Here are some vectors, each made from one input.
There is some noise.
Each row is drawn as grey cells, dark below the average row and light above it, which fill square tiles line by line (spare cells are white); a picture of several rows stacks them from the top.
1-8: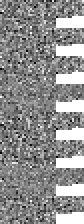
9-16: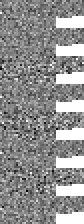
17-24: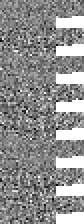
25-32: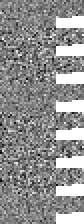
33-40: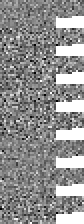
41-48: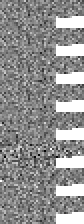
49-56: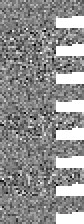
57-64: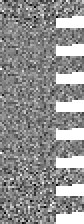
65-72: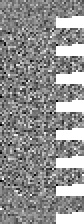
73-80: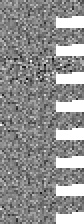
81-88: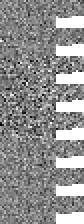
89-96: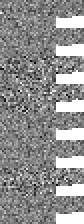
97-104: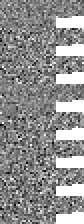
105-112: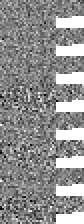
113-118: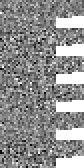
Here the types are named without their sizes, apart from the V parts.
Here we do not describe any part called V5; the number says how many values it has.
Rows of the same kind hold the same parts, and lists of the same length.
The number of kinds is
5.
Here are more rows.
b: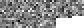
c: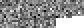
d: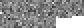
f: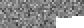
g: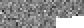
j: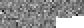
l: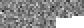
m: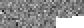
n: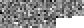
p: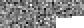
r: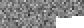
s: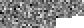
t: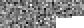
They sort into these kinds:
b, c, n, s
d
f, g, j, m, r
l
p, t

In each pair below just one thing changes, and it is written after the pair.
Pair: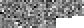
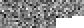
the value of V5
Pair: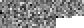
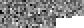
the value of V5
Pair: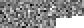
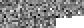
the value of V5
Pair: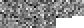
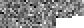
the value of V5
